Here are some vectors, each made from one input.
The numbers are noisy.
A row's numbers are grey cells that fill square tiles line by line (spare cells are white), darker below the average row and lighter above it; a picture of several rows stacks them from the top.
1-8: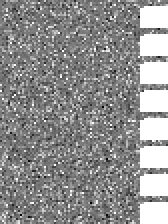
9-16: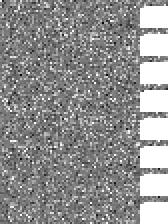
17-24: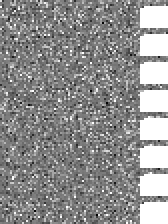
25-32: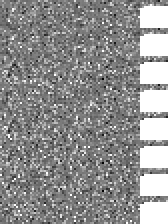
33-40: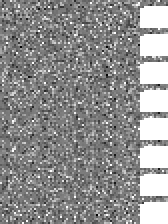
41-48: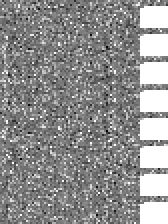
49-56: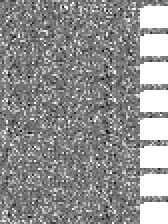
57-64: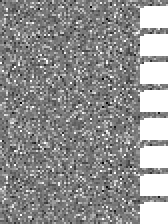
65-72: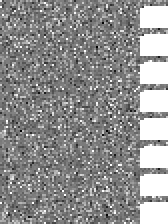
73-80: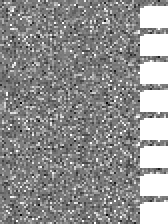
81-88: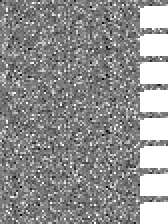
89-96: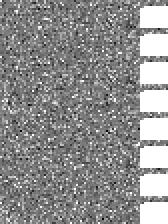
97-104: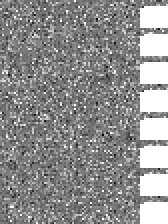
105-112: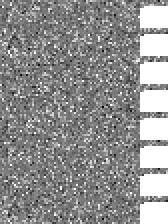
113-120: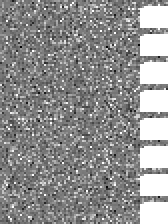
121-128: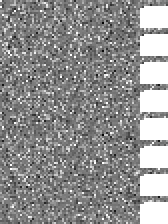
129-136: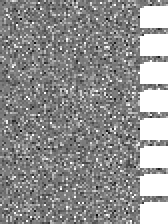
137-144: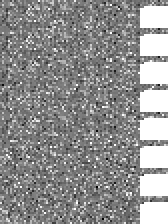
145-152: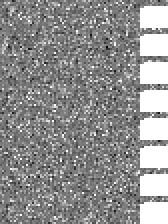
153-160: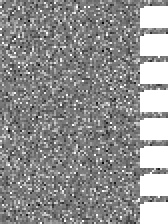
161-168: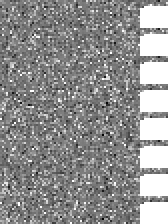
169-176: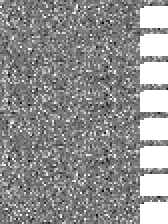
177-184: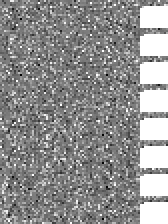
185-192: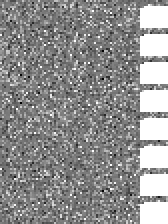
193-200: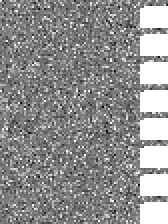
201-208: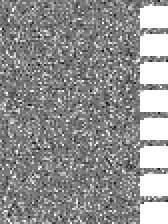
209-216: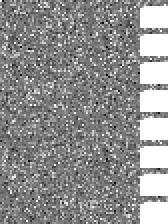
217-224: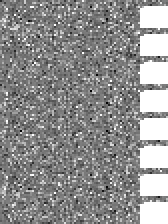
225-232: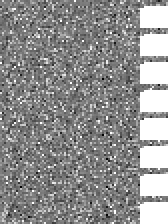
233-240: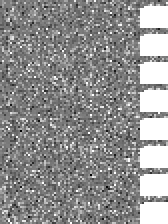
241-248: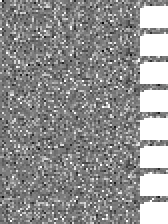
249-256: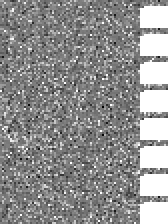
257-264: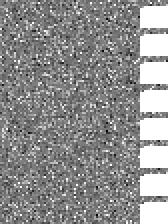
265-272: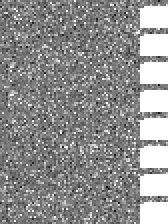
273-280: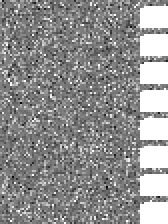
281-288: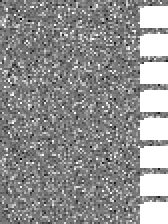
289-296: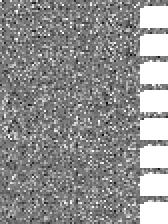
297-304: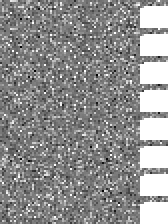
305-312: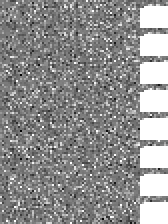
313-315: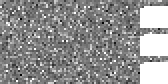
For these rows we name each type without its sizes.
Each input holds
either a point on a circle, or a node of a tree.
